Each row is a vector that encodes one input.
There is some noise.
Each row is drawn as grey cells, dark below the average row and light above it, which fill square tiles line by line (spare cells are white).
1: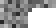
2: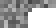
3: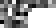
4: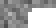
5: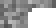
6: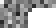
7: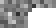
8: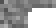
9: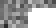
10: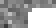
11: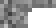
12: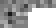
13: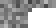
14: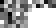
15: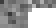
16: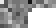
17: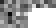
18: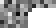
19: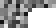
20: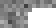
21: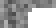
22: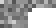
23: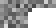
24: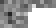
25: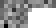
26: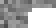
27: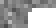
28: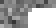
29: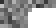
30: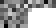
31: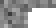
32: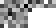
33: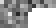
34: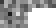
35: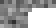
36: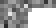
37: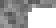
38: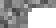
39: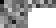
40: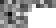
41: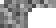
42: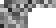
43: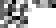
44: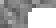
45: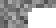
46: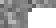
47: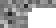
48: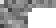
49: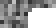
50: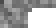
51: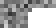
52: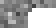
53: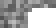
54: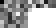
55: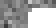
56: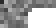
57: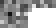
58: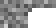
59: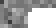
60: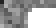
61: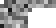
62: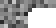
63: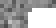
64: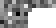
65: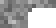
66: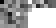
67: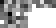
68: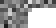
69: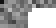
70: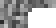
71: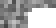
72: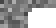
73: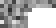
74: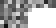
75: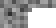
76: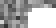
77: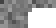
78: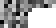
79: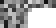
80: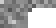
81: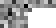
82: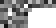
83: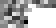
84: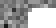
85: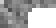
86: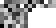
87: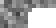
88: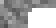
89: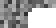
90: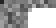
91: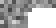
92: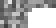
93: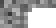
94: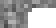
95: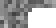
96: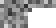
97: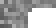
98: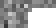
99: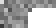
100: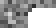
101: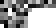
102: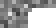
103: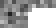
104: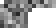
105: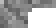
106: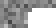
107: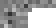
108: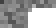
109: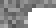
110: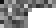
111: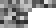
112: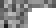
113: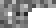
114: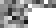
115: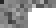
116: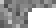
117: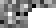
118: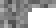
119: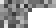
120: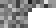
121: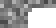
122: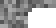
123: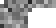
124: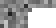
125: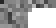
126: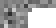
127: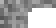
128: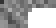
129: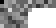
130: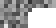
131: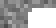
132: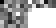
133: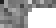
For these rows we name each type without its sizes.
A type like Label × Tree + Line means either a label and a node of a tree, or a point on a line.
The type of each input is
List(Bool × Line).
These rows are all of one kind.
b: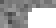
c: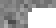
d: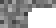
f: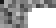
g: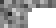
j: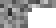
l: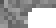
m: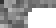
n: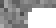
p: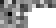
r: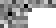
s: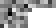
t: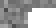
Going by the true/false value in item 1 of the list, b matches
c and d.
